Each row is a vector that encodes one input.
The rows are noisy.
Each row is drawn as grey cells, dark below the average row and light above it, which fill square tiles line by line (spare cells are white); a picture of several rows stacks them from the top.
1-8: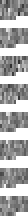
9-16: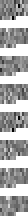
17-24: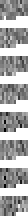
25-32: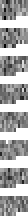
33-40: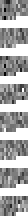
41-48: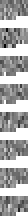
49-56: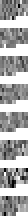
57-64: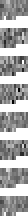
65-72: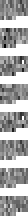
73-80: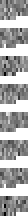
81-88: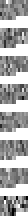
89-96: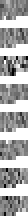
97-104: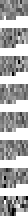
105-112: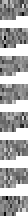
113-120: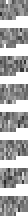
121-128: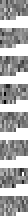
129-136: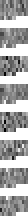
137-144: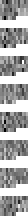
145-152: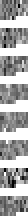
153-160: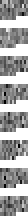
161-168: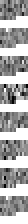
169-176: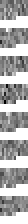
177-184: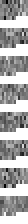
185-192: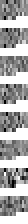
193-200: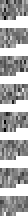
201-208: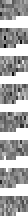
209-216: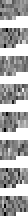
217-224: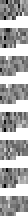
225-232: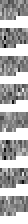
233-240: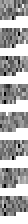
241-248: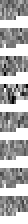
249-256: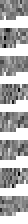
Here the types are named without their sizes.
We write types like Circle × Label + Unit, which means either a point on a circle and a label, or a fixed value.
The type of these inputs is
Line × Line + Tree + Unit.
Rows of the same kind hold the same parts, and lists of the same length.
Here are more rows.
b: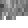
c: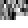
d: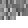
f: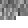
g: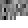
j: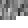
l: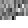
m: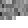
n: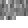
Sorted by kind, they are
b, d, f, j, m, n
c
g, l

